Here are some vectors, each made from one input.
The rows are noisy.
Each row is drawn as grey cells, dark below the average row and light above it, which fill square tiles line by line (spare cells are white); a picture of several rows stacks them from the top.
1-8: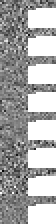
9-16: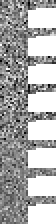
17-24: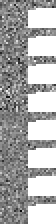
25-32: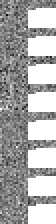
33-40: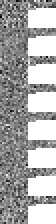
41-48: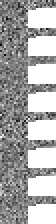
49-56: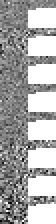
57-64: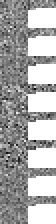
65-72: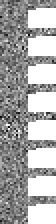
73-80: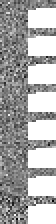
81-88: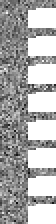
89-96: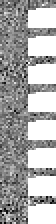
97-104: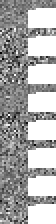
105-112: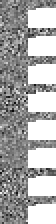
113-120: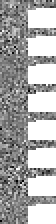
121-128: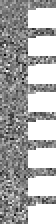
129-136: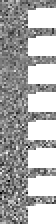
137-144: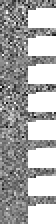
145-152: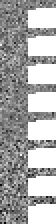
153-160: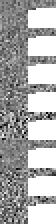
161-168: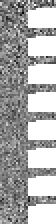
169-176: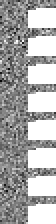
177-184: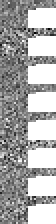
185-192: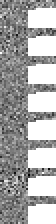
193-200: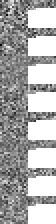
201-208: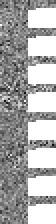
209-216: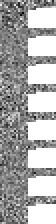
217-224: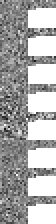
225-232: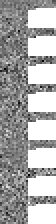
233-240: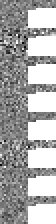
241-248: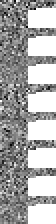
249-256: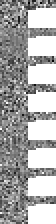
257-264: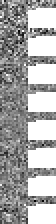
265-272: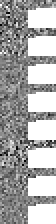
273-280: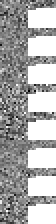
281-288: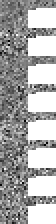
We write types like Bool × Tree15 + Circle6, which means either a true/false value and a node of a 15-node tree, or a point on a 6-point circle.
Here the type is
Circle14 × Line10 + Line17.
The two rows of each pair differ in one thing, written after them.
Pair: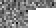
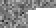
the place on the 10-point line
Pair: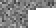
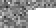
the place on the 10-point line
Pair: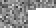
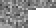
the place on the 14-point circle
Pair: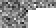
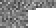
the place on the 14-point circle
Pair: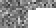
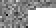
the place on the 10-point line
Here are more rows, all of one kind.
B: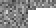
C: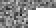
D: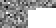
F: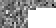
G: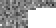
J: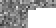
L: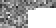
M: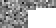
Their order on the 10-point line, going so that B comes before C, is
L, B, D, F, M, J, G, C.
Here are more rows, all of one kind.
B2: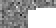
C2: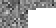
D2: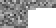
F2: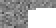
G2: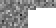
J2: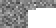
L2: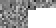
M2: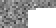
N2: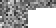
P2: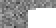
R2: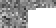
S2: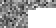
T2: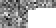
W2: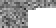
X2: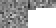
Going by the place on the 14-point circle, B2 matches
D2, F2, J2 and P2.
